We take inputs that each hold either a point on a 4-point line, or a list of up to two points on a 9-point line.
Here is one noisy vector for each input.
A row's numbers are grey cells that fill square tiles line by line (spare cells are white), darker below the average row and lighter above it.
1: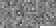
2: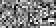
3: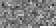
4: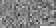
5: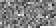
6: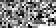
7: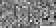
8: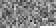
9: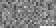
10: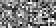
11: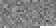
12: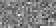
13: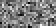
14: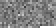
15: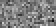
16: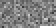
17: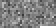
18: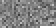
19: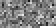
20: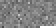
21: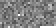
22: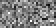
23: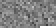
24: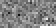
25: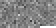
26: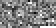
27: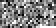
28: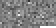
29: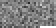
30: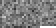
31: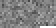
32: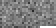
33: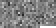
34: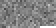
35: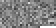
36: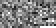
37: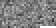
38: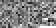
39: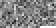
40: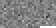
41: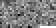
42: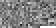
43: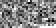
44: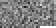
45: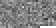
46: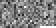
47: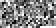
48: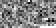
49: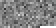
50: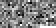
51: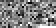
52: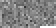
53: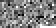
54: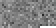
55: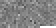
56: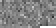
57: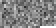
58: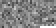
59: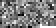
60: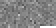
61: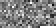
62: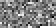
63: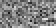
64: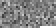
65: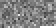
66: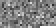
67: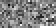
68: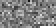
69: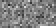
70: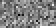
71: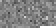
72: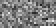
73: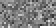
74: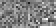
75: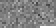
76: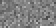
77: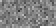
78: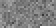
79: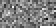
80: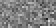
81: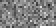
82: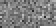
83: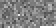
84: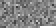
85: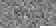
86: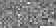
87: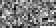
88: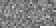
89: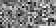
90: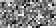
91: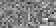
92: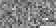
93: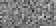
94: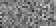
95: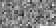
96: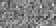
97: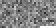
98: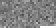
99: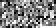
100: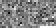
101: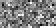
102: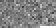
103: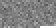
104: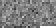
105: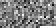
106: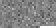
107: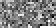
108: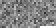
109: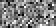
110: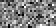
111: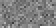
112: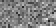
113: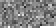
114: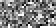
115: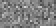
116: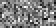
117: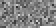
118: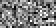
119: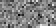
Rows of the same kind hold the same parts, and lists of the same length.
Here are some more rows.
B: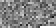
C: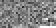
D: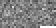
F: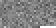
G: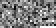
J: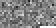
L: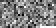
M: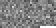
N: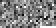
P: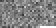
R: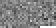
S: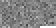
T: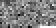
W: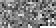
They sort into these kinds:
B, F, N, R, S, W
C, G, J, L, P
D, M
T

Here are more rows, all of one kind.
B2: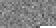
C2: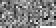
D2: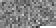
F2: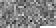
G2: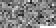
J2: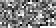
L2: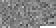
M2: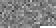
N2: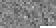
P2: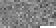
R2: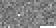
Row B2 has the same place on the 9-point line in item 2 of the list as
G2 and N2.
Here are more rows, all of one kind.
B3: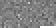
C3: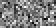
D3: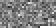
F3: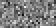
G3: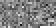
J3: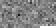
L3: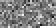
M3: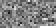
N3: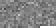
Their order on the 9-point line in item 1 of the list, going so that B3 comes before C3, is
J3, G3, B3, D3, N3, M3, F3, C3, L3.
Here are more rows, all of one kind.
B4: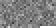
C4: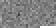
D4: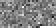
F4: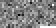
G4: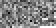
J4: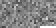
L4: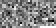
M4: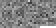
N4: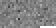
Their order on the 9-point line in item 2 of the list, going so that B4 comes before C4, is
B4, G4, M4, D4, C4, F4, J4, L4, N4.
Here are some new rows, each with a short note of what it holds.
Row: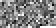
a list of two items
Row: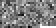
a point on a 4-point line
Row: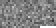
the empty list
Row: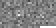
a list of one item
